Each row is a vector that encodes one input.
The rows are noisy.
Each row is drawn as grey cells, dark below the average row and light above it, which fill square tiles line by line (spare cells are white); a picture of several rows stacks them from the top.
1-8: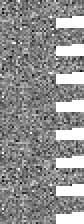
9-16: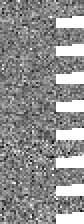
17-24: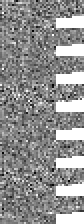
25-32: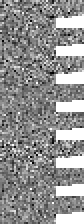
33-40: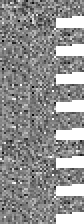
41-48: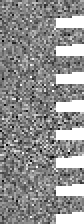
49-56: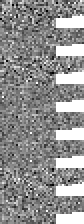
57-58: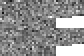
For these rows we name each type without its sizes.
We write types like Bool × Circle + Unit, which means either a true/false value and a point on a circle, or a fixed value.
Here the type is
Circle + Unit.
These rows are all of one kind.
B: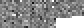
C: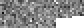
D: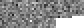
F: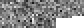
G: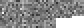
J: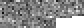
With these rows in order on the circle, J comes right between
C and F.
